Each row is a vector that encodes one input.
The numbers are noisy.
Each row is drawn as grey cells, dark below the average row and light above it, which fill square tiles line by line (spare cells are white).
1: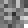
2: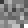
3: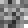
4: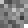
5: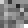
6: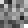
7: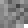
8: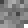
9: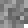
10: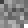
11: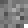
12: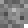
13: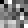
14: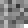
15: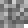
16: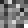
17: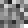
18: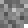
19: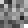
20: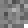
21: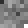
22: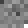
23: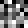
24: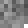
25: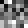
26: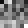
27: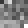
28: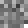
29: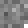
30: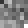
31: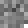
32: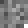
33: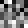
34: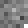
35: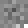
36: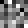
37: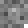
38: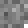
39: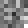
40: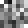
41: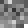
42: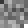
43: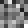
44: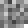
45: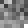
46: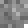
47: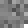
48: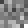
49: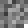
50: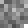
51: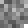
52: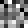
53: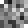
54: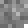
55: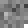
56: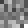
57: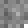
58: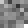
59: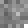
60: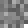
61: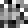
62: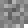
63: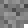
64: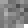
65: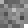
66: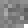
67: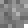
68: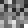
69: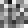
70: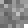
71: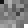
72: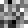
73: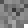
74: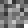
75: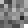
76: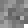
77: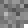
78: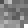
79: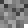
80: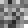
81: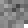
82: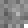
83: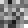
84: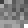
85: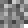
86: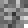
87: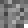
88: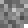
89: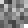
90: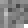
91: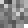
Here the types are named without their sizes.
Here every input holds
a list of points on a line.
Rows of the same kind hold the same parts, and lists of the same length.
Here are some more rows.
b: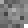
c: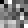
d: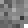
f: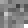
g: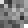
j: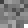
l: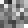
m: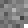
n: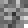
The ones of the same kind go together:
b, d, g, l, m
c, f, j
n

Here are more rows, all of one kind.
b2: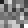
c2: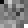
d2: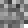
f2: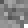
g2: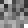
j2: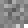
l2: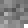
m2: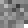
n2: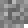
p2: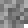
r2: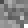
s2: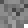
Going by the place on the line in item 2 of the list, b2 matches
d2, j2, m2 and s2.
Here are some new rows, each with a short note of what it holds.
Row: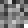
a list of one item
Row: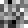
the empty list
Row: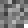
a list of one item
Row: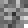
the empty list
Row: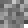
a list of two items
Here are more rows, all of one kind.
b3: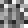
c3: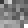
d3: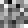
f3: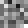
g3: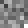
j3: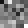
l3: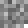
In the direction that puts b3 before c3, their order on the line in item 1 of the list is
b3, j3, f3, c3, d3, g3, l3.
